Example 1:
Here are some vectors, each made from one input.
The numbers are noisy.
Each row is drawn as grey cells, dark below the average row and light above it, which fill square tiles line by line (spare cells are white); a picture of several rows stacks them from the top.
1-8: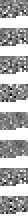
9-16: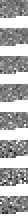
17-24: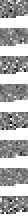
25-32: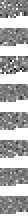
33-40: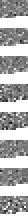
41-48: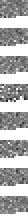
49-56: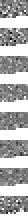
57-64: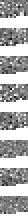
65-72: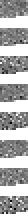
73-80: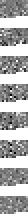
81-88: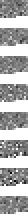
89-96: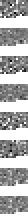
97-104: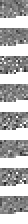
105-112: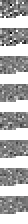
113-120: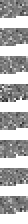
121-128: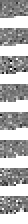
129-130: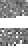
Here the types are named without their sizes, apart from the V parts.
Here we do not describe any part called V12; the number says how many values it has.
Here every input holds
either a node of a tree, or a true/false value and a value of V12.
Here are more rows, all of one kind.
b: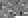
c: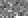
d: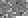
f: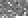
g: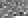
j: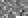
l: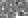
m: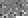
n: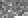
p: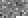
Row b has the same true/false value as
c, j, l and n.
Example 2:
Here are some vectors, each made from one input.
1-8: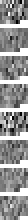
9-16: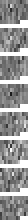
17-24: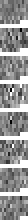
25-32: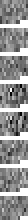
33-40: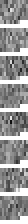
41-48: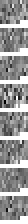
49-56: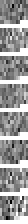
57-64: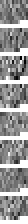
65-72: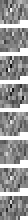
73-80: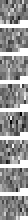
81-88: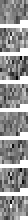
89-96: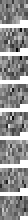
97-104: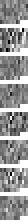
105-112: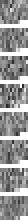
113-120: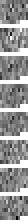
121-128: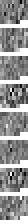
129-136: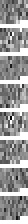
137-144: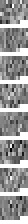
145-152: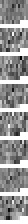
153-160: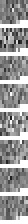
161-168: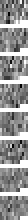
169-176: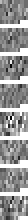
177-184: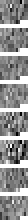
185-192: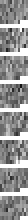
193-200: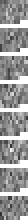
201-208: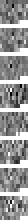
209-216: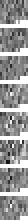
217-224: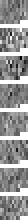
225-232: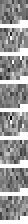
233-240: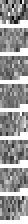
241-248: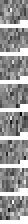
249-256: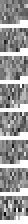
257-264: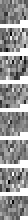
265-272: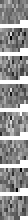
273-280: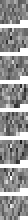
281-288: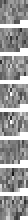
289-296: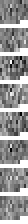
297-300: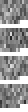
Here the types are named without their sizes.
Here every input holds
a list of points on a line.
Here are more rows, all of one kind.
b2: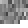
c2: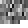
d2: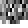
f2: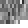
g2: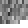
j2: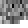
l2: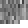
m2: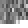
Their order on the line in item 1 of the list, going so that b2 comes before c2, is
d2, m2, j2, f2, l2, g2, b2, c2.
